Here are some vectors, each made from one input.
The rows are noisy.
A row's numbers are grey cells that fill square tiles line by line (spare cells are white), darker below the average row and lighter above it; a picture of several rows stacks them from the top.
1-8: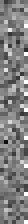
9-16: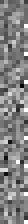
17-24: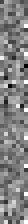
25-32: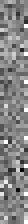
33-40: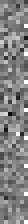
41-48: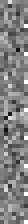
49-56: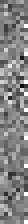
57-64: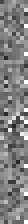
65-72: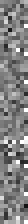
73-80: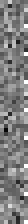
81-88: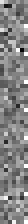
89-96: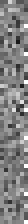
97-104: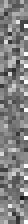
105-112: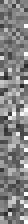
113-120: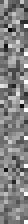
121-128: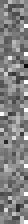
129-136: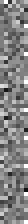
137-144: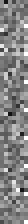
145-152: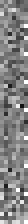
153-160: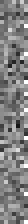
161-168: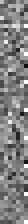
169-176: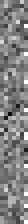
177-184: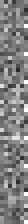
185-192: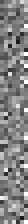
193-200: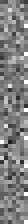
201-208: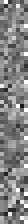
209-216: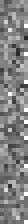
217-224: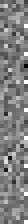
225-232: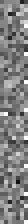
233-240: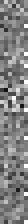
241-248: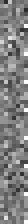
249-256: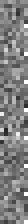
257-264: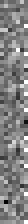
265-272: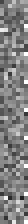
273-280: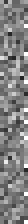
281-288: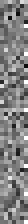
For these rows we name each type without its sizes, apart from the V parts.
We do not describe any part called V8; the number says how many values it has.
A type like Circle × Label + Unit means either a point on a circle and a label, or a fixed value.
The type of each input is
(Bool × List(Line) + Circle) × V8.
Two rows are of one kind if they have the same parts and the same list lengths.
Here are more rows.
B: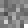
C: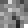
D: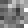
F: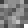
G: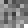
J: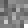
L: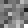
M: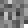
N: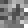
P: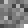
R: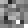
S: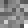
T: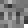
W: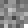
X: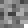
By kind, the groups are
B, C, F, J, S, T, X
D, L, N, W
G, M, P
R

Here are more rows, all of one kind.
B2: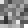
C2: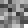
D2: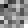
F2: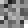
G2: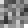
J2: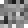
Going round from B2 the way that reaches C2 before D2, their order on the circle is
B2, C2, D2, J2, F2, G2.
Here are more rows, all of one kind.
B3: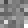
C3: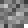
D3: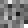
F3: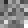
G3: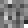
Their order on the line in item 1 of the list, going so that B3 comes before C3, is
F3, B3, C3, G3, D3.
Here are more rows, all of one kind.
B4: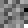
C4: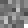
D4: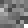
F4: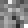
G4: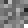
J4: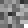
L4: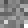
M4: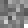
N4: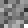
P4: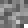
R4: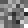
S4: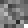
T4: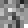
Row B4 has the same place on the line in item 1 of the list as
F4, J4 and S4.
